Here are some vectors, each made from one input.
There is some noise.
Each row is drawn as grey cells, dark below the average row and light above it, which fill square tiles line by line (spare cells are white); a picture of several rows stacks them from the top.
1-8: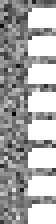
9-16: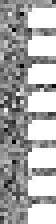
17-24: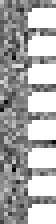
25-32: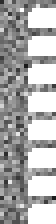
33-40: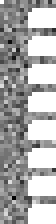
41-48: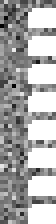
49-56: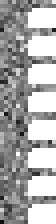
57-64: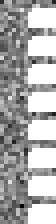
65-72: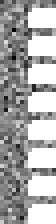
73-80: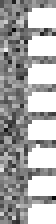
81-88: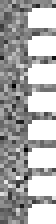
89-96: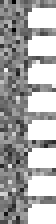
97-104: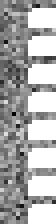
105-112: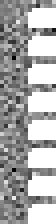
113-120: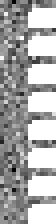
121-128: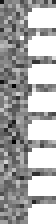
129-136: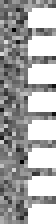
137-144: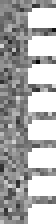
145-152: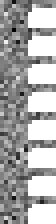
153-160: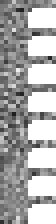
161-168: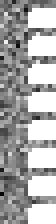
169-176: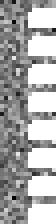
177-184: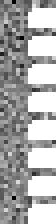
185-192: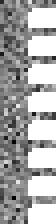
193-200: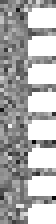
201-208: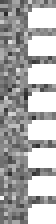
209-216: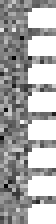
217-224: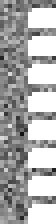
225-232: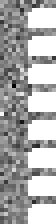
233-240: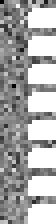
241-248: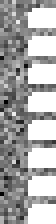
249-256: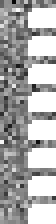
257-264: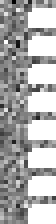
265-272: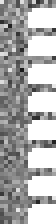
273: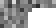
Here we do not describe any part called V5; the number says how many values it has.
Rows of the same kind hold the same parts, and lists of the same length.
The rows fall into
4 kinds.
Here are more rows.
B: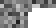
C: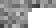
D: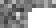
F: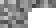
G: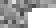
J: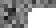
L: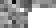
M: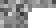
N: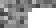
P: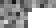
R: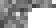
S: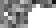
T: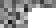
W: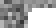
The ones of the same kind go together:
B, J, L, P, S, T
C, N, R
D, F, G
M, W

